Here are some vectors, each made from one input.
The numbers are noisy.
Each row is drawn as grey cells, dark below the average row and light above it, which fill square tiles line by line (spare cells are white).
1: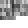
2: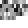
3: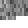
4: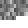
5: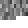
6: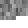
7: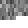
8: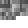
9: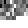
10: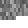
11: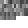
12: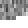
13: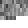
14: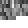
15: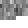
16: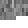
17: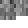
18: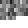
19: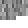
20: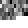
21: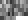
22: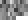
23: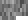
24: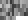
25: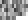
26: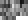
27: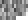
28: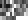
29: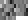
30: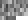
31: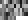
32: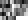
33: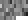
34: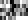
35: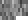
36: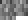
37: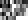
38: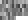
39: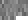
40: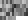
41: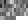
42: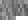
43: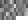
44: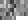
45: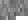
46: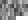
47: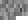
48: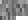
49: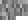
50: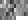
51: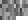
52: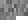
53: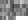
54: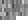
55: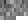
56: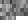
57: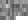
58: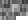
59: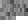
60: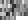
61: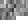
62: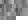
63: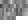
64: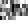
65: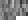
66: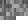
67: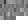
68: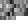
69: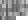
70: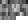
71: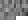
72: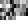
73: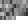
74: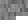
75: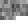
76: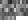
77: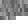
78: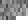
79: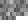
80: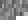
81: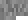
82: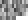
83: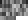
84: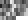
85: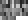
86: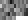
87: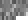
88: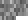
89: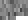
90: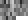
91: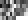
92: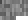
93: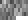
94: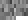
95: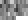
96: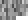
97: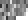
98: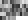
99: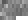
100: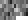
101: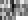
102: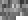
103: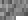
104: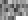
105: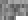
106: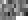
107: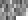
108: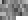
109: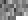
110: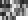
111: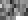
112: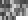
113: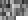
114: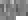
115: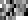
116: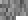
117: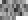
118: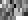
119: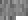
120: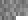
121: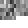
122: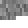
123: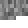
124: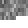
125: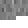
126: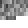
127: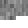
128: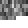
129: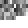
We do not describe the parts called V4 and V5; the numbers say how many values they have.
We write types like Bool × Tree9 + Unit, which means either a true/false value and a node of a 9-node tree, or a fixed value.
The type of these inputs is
((Bool × Bool × Bool + V4) × Tree7 + Unit) × V5.
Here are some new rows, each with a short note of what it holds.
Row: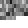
a node of a 7-node tree, a value of V4 and a value of V5
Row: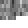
a node of a 7-node tree, three true/false values and a value of V5
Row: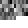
a node of a 7-node tree, three true/false values and a value of V5
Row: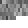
a value of V5
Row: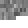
a node of a 7-node tree, a value of V4 and a value of V5
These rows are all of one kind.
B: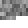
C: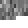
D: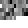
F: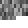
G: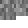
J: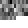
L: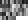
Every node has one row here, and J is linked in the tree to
B, C and D.
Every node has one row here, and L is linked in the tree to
B.
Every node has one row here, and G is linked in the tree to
C.
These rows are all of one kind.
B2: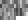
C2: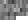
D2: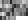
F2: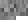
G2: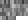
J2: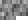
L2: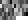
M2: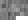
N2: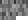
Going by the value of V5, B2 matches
F2 and G2.
